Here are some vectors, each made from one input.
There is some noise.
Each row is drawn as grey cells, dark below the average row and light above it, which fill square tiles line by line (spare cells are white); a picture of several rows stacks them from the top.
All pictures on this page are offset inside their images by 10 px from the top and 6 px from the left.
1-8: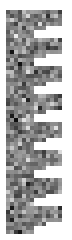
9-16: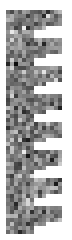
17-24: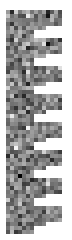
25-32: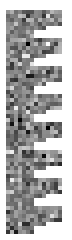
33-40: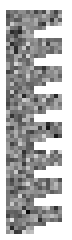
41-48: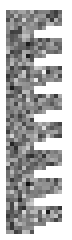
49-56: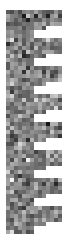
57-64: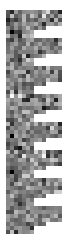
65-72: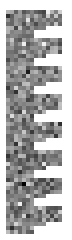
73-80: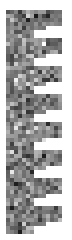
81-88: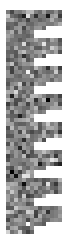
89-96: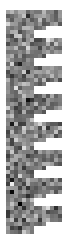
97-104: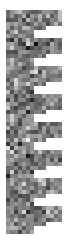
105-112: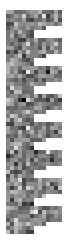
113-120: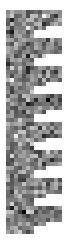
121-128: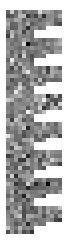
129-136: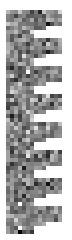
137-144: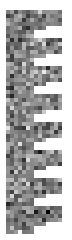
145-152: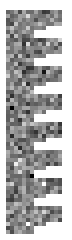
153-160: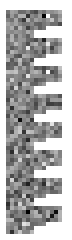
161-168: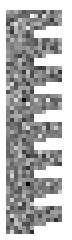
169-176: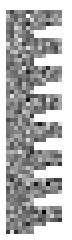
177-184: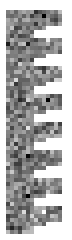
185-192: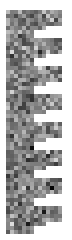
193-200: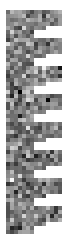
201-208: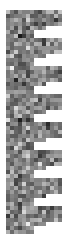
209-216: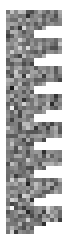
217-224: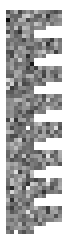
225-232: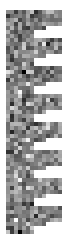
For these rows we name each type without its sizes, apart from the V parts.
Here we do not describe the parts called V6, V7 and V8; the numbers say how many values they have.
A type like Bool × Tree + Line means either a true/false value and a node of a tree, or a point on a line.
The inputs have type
(Bool × Line + V7) × Line × V6 × V8.
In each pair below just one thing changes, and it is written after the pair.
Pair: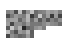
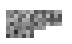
the true/false value
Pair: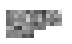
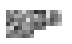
the value of V8
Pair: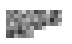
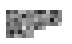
the value of V6
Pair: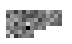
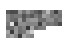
the place on one of the two lines
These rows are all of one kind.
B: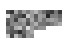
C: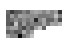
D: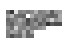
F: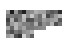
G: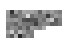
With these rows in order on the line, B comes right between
D and F.
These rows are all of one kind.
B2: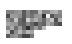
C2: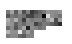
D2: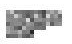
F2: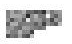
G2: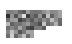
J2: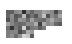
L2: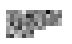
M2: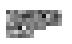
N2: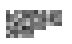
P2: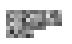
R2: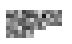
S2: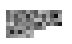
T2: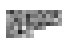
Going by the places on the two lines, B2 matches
D2 and F2.
